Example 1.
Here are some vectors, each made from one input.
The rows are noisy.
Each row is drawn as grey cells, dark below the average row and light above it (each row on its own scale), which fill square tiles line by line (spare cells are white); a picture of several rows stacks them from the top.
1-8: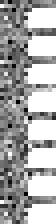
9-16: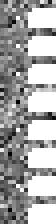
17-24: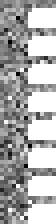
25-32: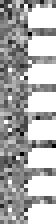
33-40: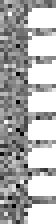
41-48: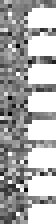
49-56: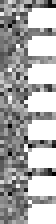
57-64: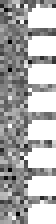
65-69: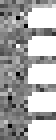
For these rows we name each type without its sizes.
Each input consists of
either a fixed value, or four true/false values.
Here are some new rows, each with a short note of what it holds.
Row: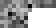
four true/false values
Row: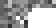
four true/false values
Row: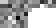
four true/false values
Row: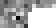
four true/false values
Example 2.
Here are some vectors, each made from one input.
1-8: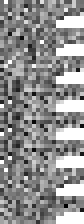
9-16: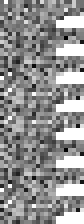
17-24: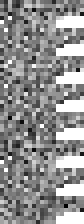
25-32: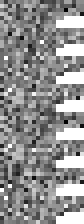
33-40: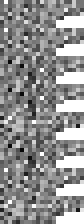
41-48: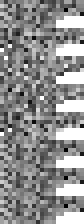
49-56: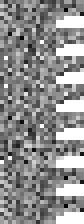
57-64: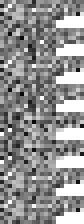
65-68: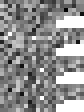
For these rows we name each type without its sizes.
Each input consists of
a point on a line.
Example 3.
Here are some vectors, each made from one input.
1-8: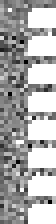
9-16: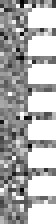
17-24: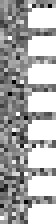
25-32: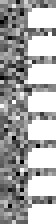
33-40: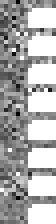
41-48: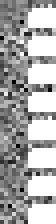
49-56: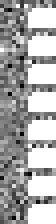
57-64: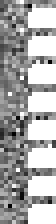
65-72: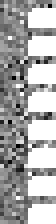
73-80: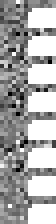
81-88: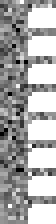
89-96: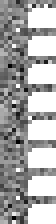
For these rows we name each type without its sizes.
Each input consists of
either a fixed value, or four true/false values.
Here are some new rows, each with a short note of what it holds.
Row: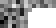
four true/false values
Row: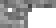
a fixed value
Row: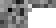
four true/false values
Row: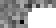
four true/false values
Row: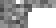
four true/false values
